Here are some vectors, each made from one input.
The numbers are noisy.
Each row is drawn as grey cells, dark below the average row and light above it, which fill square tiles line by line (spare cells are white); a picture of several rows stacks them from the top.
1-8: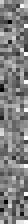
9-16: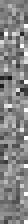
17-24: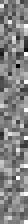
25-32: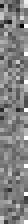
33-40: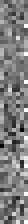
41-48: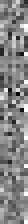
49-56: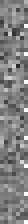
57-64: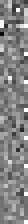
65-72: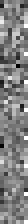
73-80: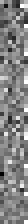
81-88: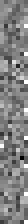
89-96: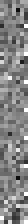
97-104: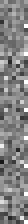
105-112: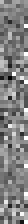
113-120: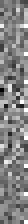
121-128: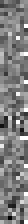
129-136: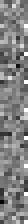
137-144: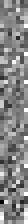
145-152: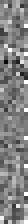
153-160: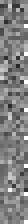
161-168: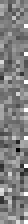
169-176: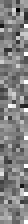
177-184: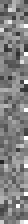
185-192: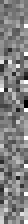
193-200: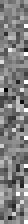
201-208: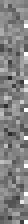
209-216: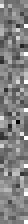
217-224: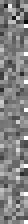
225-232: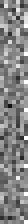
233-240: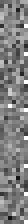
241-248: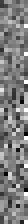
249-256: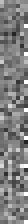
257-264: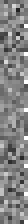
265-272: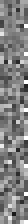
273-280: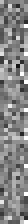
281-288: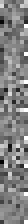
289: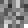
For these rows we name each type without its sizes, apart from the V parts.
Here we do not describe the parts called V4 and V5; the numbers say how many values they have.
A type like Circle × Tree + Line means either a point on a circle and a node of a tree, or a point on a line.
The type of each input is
Bool × List(Line × Line) + V4 × V5.
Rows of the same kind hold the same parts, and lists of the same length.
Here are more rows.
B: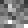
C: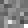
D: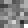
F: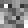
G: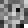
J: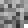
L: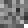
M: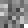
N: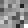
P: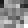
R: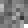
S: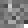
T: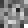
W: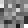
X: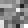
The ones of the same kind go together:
B, C, D, F, S, T
G, N, W, X
J, L, P
M, R

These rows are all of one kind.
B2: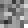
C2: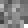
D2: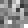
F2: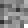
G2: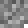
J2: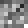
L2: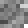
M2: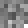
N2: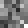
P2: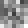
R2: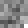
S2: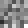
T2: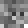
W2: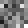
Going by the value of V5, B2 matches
C2, G2, J2 and T2.
